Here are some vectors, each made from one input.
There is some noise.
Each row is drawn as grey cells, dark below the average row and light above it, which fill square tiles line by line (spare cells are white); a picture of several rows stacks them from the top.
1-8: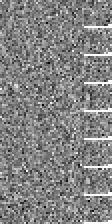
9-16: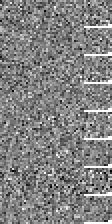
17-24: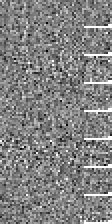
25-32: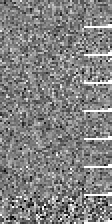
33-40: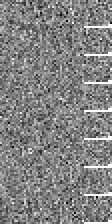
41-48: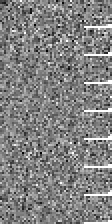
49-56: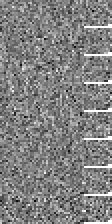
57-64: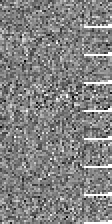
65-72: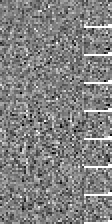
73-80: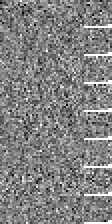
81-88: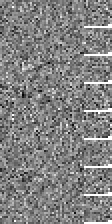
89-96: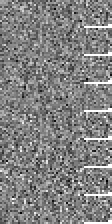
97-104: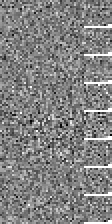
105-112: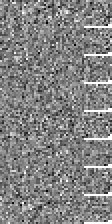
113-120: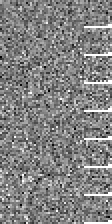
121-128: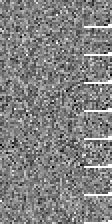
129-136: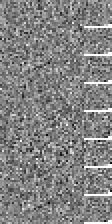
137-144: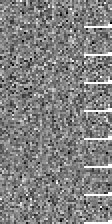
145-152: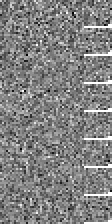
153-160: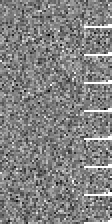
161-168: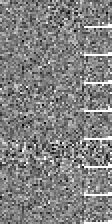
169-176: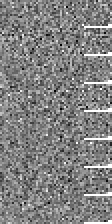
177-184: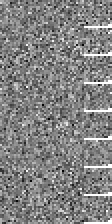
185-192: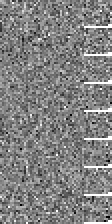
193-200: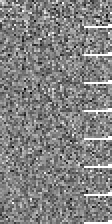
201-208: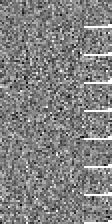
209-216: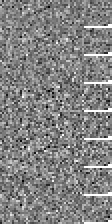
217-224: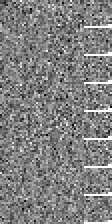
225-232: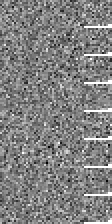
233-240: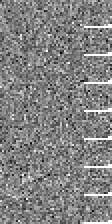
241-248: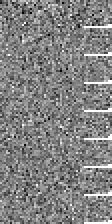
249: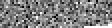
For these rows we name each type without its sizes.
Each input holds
either a point on a circle, or a label.
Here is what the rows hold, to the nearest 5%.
About 60% of them hold a point on a circle. The rest hold a label.
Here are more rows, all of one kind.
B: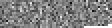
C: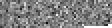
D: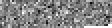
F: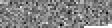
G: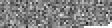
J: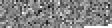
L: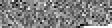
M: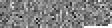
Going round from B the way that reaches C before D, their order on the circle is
B, M, C, D, J, L, G, F.
